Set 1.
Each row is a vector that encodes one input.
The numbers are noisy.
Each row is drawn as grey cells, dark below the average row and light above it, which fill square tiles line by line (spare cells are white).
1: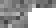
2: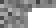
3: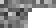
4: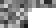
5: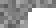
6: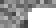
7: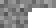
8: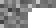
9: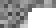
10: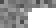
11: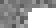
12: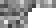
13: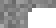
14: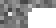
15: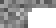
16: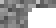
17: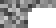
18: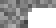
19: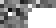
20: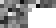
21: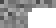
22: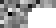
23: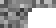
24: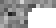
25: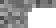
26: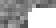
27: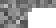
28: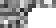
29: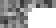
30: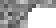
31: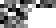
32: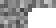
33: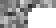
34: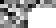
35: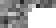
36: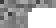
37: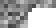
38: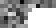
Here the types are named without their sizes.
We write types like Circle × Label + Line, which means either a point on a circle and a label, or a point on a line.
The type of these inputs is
Bool × Line.
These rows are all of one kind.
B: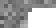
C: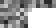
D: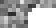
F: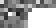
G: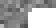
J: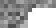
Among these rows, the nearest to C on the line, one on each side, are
B and G.
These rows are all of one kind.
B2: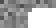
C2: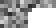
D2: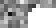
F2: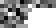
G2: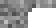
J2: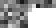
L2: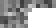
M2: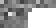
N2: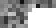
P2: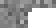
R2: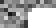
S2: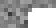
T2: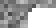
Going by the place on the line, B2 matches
L2 and T2.
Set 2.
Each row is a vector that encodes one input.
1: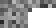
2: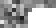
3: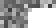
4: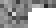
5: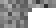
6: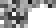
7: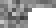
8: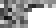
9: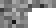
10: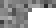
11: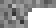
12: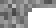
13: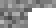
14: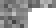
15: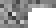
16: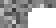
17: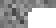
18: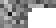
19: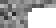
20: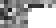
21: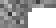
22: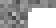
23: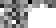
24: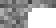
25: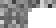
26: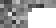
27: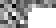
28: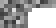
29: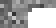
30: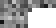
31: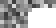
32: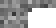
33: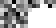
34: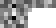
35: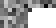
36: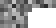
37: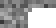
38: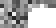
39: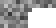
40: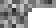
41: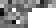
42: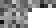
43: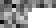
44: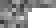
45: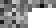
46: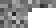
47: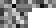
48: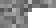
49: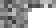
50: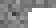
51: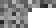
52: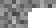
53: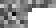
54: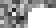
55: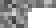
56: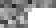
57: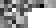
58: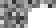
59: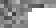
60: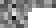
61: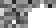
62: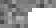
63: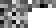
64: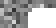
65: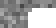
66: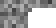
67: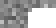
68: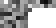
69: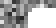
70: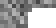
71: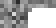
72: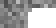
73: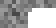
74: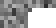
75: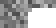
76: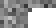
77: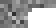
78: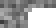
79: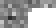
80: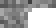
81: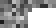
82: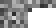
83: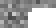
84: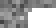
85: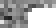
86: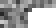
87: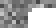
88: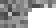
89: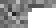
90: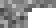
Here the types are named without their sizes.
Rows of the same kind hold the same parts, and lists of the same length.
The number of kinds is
3.
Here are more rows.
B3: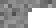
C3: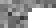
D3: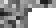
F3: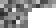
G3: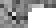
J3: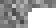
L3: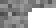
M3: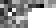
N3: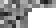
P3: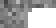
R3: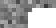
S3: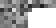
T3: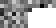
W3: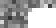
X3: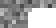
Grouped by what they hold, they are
B3, J3, L3, M3, P3, T3, X3
C3, G3, R3, S3, W3
D3, F3, N3

